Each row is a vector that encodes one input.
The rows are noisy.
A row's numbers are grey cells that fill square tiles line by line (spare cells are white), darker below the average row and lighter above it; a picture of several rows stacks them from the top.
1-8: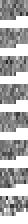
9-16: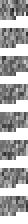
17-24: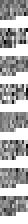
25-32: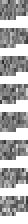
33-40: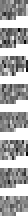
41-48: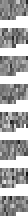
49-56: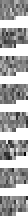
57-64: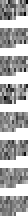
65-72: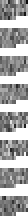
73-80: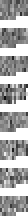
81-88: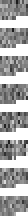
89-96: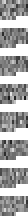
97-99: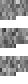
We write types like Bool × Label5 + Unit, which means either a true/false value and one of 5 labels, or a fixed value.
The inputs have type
Circle9 × (Circle9 + Label5).
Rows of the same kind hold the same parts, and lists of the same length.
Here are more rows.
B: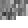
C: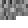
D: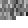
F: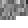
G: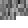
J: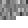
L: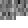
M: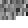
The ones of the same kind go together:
B, G, L
C, D, F, J, M

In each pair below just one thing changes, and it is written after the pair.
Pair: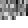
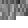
the label
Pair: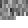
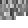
the label
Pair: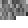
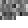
the label
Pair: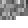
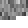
the label
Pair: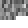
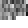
the label
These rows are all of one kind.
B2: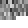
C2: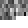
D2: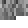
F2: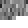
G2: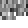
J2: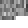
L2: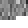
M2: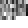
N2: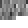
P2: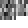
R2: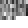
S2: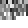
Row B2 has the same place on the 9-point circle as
F2, N2 and S2.
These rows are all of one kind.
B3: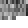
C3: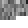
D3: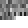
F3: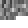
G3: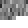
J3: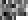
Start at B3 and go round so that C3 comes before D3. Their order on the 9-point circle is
B3, F3, J3, G3, C3, D3.
